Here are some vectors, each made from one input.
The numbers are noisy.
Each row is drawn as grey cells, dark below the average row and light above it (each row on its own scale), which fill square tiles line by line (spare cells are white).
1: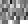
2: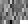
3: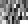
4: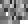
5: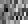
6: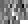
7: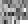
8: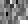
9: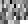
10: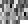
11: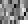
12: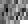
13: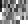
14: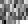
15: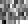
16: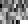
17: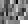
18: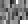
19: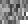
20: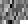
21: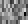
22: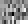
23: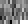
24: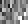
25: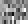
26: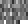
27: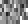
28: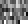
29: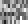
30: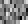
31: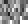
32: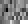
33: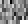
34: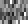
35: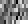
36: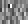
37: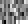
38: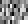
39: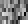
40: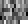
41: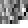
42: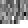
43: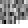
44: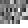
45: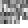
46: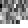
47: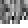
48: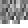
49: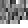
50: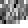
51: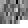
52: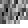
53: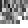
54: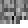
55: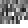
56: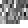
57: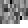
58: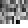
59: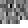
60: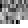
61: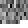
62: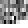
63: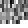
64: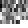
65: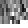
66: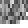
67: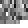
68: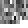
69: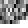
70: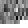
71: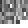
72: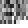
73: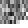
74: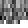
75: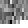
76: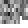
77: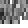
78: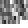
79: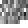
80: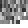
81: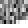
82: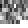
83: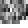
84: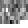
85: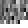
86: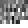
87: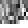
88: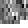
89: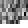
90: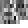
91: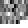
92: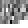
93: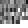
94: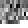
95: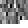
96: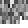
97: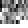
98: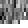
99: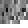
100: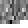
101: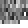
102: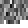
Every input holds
one of 6 labels.
